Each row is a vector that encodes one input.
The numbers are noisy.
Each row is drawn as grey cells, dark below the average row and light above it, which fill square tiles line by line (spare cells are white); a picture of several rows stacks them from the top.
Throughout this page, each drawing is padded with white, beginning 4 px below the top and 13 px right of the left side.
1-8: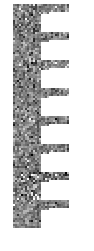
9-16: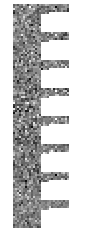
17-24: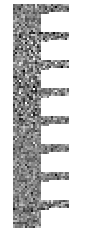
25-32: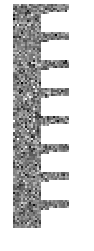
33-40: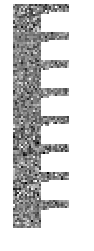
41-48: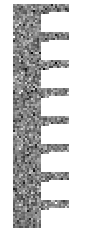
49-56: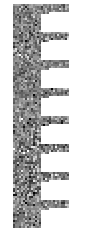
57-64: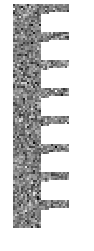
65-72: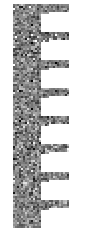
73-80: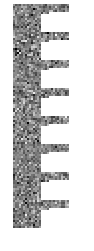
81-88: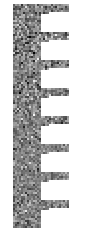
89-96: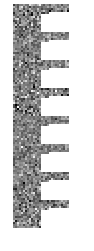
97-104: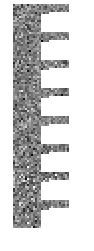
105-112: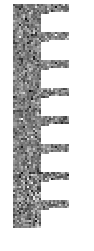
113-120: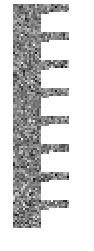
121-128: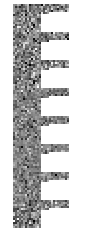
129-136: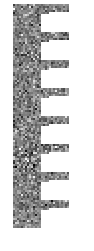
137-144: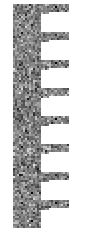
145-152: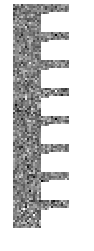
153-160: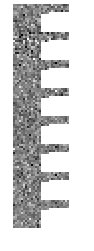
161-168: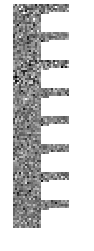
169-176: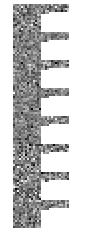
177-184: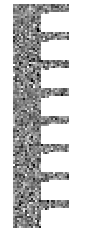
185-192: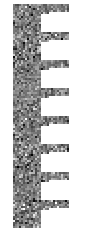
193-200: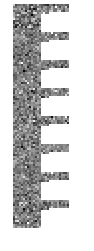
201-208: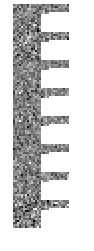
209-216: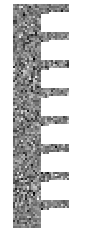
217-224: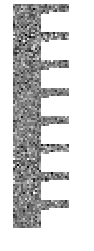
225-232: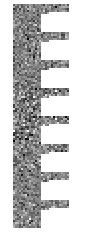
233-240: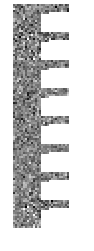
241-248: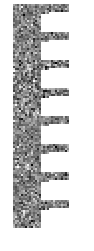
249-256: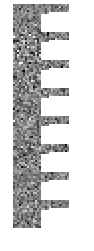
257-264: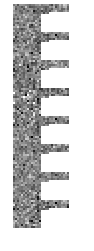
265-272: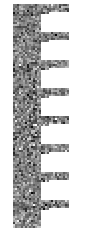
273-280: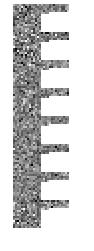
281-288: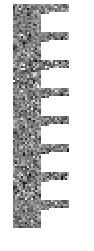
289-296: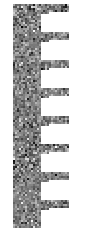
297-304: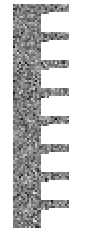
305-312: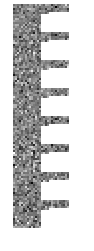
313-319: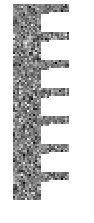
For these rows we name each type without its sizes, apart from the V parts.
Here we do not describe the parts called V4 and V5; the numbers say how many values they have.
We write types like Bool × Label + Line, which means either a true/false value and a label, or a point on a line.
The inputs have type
(Bool × Bool × Bool × List(V4) + Line) × (Circle + V5).
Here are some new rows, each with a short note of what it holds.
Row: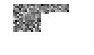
a point on a circle and a point on a line
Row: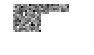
a point on a circle and a point on a line
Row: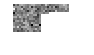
a point on a circle and three true/false values, together with a list of two items
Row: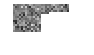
three true/false values and a value of V5, together with a list of two items
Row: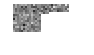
a point on a circle and three true/false values, together with a list of one item
